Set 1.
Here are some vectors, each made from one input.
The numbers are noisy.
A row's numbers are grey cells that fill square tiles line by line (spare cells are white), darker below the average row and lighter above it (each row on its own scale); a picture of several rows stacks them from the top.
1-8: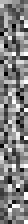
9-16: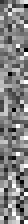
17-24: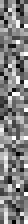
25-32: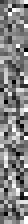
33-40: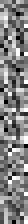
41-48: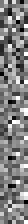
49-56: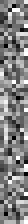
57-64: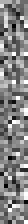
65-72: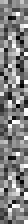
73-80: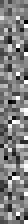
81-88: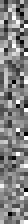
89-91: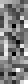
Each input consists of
one of 6 labels.
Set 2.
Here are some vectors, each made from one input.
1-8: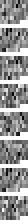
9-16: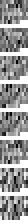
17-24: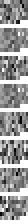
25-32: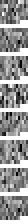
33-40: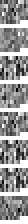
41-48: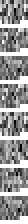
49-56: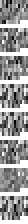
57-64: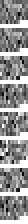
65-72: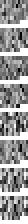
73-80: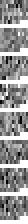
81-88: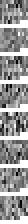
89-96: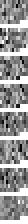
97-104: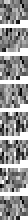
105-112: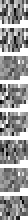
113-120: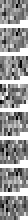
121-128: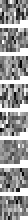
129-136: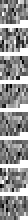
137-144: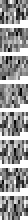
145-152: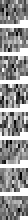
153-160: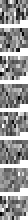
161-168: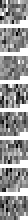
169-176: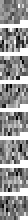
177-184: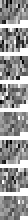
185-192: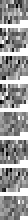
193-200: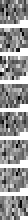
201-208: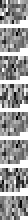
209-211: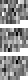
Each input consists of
one of 12 labels.
